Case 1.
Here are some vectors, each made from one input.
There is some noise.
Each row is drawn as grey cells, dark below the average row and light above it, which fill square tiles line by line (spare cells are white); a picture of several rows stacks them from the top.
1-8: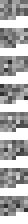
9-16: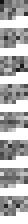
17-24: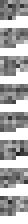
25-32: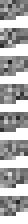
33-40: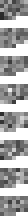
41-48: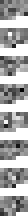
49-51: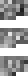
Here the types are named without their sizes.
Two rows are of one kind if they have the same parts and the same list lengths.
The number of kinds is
2.
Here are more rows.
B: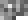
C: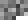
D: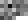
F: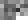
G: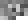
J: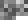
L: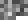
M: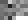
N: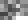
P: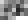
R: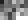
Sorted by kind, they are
B, G, L
C, D, F, J, M, N, P, R

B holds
a point on a circle.
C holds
a point on a circle and three true/false values.
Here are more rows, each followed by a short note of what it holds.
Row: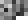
a point on a circle
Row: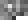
a point on a circle
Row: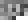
a point on a circle
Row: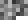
a point on a circle
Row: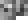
a point on a circle
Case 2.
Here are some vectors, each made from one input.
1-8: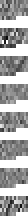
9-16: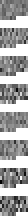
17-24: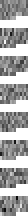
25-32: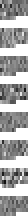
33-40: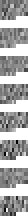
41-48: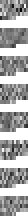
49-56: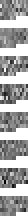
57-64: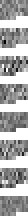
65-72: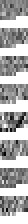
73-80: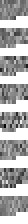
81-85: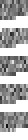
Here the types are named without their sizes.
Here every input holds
either a point on a line, or four true/false values.
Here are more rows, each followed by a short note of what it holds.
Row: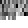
four true/false values
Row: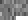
four true/false values
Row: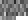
four true/false values
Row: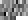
a point on a line
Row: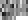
a point on a line
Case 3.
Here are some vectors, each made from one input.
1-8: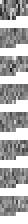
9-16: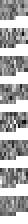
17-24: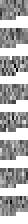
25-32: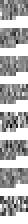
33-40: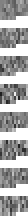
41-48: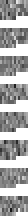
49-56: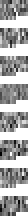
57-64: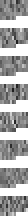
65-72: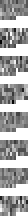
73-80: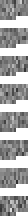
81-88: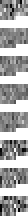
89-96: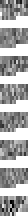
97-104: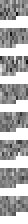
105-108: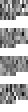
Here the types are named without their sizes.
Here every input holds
a list of points on a line.
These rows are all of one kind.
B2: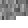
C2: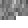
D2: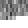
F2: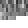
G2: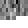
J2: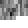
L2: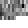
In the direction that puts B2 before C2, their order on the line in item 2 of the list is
L2, G2, F2, B2, C2, J2, D2.
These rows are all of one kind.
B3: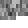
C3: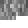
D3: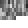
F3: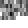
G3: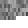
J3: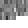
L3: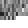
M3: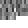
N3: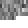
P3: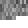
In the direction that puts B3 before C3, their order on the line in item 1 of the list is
F3, B3, G3, C3, L3, N3, P3, J3, D3, M3.
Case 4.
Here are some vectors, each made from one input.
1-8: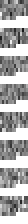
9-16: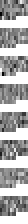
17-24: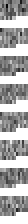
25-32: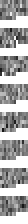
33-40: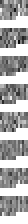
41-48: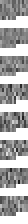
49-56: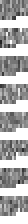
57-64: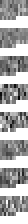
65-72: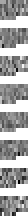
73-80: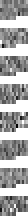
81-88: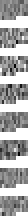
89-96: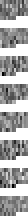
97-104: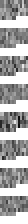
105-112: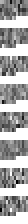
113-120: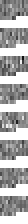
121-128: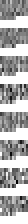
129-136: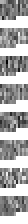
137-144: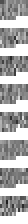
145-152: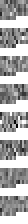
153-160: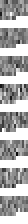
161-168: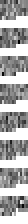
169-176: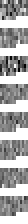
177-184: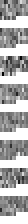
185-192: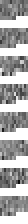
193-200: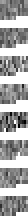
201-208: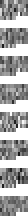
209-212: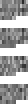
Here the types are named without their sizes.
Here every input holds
a point on each of two lines and a true/false value.
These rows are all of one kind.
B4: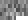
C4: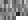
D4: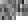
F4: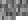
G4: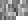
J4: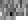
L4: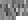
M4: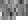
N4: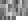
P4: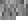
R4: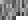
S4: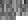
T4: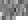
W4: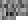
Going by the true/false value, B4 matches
G4, N4 and S4.
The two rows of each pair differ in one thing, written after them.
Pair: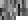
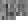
the place on one of the two lines
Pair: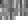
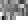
the true/false value
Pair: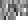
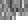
the place on one of the two lines
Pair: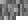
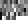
the true/false value
